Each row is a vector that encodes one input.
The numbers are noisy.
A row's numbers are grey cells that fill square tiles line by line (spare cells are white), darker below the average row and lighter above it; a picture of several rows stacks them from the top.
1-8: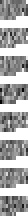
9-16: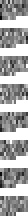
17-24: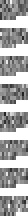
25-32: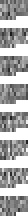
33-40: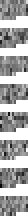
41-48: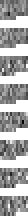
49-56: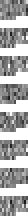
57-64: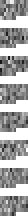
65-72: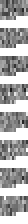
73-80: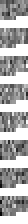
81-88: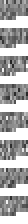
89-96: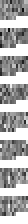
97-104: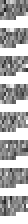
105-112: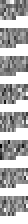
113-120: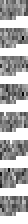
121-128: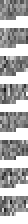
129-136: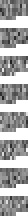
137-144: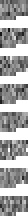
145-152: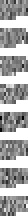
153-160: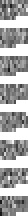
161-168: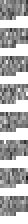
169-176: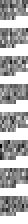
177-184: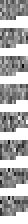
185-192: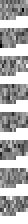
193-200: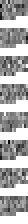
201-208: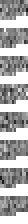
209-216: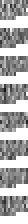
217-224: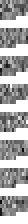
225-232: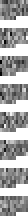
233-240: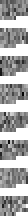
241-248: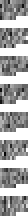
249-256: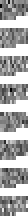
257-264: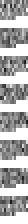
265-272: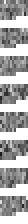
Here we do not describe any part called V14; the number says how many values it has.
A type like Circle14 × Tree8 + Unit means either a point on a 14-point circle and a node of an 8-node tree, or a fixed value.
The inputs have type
Line10 + Tree20 + V14.
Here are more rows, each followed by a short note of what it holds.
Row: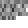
a value of V14
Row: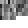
a point on a 10-point line
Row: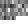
a value of V14
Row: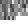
a value of V14
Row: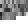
a point on a 10-point line
